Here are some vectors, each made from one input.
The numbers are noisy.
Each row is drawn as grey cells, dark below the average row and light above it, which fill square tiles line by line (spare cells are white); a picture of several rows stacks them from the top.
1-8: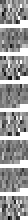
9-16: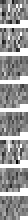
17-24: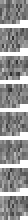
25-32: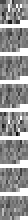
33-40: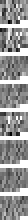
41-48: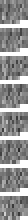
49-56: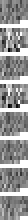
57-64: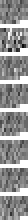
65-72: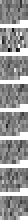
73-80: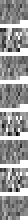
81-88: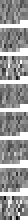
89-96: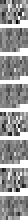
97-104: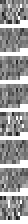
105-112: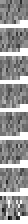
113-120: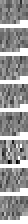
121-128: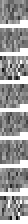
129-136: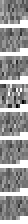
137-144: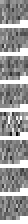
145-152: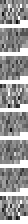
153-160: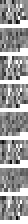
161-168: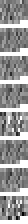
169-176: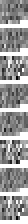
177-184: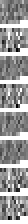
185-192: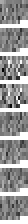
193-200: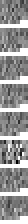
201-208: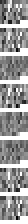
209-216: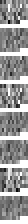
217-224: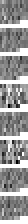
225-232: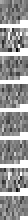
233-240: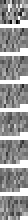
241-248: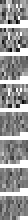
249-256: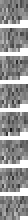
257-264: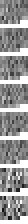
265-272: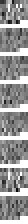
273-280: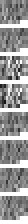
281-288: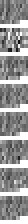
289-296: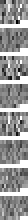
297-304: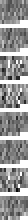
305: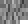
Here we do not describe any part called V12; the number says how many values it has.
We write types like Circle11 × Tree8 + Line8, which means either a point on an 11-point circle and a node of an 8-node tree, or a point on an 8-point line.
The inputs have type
Bool × Bool × Bool × (Label5 + Line7) + V12 × V12.
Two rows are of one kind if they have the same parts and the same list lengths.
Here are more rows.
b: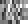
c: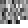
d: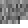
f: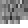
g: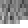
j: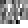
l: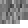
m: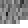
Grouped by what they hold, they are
b, c, j
d, f
g, l, m

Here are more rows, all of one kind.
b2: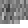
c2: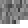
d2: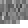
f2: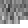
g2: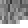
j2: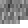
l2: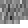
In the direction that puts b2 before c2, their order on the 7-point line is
l2, f2, b2, d2, j2, c2, g2.
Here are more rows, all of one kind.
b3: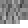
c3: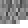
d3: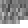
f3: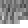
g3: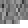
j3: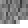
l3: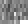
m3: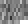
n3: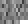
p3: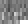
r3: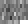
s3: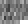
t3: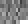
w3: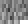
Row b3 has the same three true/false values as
c3, j3 and t3.
